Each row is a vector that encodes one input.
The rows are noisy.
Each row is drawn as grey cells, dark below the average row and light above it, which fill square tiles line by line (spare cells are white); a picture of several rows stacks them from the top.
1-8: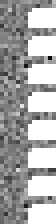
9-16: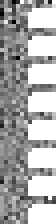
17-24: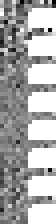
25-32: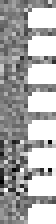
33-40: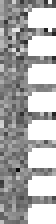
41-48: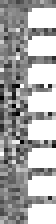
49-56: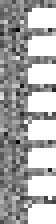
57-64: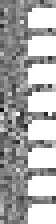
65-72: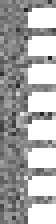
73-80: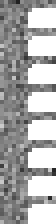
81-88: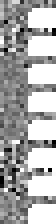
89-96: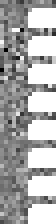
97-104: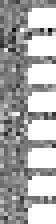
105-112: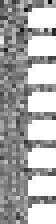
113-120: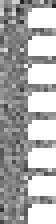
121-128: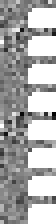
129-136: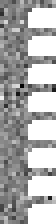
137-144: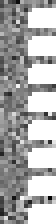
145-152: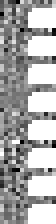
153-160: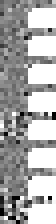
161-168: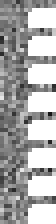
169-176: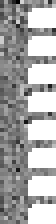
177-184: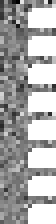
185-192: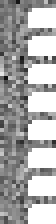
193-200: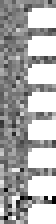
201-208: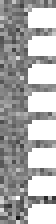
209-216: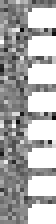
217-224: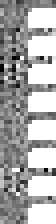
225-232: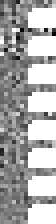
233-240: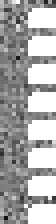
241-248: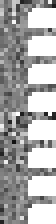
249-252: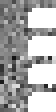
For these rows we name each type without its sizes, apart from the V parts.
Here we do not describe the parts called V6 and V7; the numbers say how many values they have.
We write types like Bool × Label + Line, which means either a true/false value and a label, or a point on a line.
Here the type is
(Circle × V6 + V7) × Line.
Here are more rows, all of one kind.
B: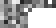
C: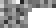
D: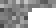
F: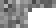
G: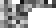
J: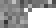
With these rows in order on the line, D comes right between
C and F.
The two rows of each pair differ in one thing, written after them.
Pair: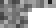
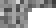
the place on the line
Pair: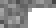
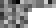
the value of V6
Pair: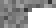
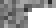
the value of V6
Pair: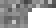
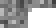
the place on the line
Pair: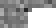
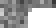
the place on the line
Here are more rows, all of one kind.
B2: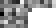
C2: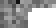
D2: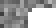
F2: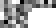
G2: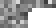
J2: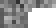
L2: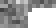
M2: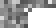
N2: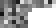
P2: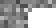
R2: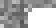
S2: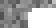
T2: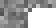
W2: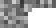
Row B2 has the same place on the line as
D2, M2 and T2.
